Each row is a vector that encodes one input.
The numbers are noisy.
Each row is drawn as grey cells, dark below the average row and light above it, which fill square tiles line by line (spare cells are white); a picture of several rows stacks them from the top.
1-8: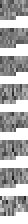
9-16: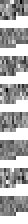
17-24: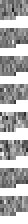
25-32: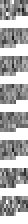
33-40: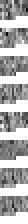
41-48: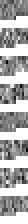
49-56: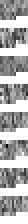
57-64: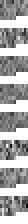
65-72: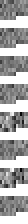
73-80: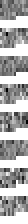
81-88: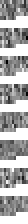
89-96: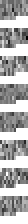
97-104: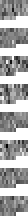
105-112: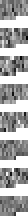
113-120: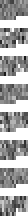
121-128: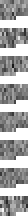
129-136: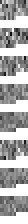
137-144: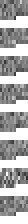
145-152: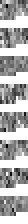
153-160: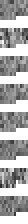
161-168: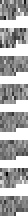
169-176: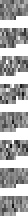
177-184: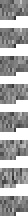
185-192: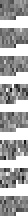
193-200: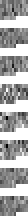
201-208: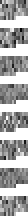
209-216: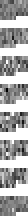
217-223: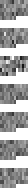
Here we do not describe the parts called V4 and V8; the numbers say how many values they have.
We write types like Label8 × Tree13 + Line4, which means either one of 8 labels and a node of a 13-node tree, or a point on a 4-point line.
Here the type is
(Bool × V8 + Unit) × Line5 + Line9 + V4.
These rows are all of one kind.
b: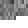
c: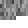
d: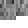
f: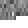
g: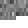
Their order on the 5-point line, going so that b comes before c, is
f, g, b, d, c.
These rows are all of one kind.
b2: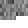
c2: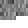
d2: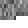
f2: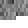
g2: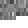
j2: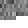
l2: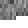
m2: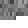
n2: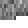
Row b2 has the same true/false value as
m2 and n2.
